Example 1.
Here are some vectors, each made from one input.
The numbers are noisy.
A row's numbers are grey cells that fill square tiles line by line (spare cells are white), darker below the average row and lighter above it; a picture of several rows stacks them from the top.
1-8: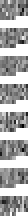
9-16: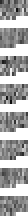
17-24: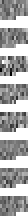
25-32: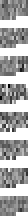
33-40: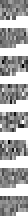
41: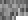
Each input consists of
a node of a 7-node tree.
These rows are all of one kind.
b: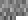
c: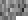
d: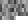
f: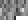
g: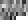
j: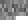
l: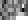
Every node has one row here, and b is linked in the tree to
c, f and l.
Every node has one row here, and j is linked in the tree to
l.
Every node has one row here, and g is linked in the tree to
f.
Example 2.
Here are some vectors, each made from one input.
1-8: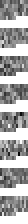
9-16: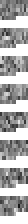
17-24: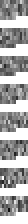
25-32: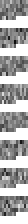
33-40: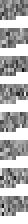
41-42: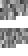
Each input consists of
three true/false values.
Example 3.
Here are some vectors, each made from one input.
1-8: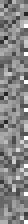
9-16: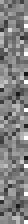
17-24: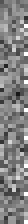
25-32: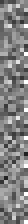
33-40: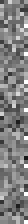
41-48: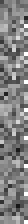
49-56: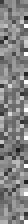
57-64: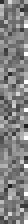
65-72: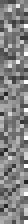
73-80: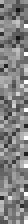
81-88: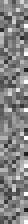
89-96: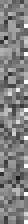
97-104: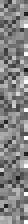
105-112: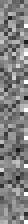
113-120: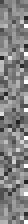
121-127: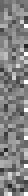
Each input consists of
one of 8 labels.
